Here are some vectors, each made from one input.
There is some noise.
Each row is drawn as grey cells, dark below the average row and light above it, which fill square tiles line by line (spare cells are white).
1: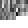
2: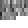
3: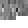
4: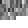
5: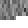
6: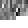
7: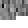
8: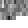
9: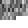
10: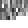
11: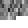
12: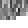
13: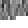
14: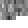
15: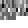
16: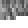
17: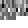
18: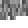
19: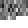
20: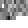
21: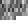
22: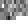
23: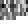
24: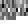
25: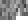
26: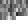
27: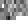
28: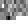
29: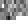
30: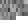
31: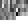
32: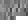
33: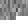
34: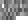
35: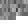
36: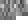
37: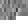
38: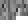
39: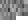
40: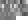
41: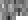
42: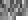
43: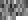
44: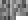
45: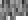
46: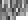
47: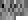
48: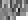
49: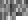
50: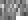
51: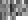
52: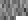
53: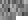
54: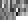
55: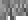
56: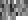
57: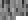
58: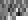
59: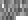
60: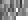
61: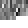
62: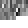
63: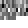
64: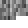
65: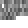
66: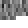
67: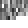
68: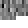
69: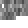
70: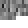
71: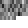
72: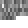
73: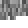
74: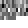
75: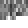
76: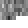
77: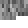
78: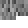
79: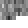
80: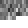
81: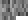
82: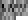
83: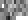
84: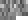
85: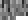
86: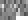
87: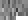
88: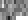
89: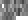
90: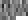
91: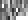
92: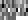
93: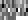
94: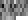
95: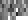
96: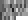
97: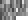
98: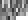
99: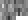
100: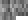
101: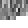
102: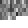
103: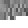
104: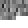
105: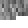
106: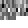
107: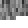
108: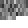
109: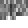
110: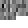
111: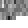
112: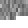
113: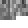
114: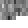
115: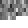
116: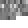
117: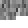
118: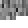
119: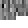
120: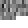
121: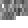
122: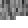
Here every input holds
a true/false value, together with a list of up to three points on a 5-point line.
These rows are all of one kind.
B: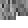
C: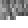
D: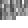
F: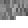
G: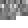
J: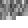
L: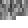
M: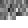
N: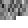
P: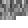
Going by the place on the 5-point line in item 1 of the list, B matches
J, L, N and P.
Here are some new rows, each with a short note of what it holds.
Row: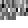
a true/false value, together with the empty list
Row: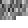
a true/false value, together with a list of three items
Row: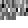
a true/false value, together with the empty list
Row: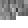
a true/false value, together with a list of three items
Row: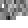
a true/false value, together with a list of one item
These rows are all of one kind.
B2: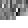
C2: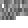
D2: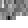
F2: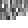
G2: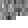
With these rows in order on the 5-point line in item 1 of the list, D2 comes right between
F2 and G2.
